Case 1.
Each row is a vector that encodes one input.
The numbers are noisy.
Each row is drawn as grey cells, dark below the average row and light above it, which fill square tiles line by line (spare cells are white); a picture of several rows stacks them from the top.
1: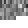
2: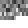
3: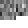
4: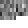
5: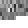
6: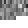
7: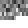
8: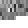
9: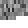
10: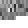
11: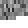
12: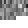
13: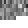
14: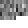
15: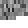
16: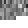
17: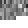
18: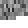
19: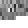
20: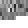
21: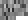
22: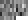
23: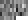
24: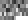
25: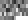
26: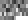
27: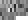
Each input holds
one of 5 labels.
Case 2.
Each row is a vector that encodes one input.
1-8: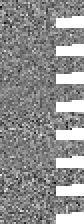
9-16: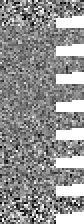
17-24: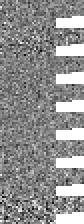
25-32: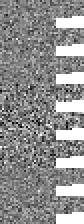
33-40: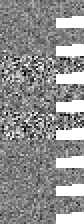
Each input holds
either a fixed value, or three true/false values.
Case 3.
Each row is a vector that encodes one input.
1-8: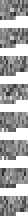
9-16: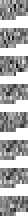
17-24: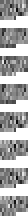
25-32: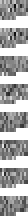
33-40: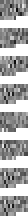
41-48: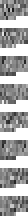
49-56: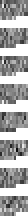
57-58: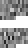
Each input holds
one of 9 labels.
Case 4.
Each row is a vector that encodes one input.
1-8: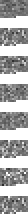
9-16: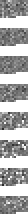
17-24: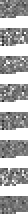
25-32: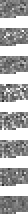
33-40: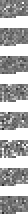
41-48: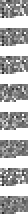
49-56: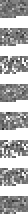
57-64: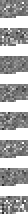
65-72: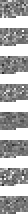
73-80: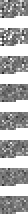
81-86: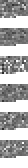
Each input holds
a point on a 10-point line.
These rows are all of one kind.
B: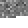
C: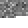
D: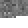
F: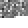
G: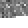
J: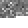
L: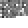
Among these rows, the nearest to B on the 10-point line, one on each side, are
C and F.
